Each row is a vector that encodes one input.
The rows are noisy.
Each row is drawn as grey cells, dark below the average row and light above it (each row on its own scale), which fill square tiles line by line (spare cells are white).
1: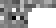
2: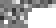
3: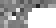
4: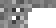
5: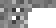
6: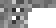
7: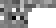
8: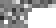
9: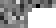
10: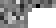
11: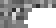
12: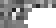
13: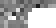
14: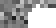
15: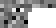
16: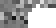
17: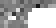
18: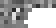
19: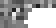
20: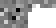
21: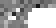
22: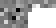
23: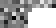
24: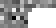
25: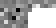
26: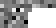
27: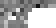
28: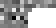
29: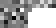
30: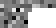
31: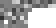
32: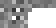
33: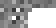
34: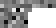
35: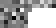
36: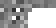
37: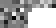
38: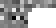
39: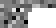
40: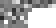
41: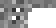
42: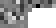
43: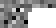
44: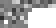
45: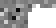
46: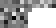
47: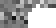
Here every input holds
one of 5 labels and a true/false value.
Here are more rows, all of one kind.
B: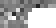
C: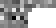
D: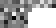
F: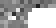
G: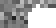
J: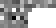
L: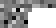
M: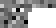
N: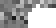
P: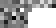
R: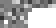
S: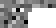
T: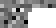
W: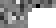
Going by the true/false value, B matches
F, R and W.
